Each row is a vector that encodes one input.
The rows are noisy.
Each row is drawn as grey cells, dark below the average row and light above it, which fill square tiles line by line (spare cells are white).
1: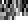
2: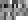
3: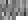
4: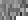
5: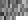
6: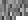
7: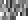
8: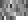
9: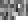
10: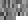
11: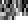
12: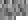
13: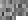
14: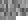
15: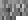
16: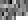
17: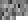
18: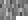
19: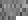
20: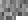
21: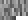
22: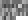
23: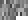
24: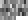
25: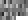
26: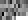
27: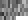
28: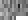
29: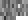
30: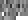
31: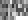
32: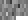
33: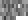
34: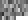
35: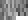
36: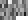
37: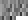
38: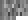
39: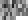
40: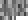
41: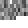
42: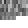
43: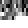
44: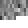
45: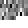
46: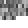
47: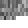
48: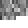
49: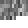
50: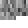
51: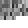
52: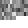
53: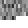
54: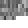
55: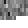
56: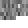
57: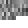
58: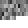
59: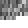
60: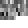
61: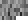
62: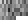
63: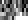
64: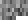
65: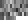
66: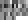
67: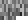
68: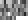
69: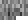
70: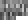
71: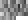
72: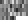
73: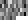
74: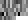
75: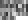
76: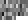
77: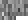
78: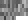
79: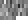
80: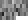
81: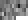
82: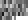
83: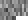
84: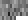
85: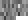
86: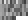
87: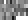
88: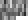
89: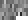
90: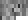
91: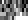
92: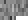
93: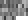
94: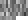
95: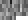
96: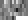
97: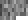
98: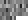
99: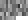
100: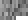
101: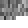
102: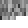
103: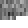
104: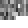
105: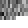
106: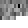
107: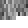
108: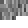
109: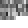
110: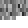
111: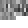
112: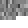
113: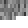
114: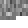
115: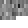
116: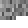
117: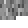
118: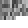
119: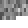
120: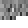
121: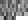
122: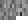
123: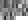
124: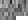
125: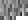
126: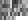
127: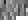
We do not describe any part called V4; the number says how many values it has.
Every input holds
a list of up to three items, each a point on a 5-point line and a value of V4.
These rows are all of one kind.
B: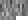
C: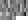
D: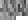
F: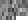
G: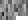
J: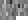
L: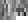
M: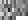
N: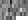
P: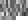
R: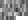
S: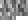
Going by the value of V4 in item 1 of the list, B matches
J and P.
